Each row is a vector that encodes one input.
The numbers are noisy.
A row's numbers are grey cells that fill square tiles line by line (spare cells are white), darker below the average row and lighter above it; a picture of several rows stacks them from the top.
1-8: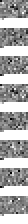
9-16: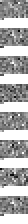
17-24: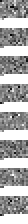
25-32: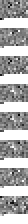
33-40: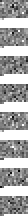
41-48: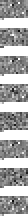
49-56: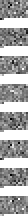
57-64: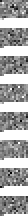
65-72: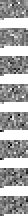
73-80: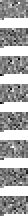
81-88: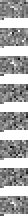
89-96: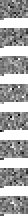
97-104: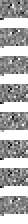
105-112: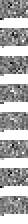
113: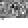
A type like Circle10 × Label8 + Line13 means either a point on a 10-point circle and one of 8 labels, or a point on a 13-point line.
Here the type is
Line6 + Line14.
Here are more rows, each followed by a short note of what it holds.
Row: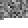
a point on a 6-point line
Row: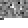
a point on a 14-point line
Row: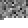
a point on a 6-point line
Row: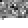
a point on a 14-point line
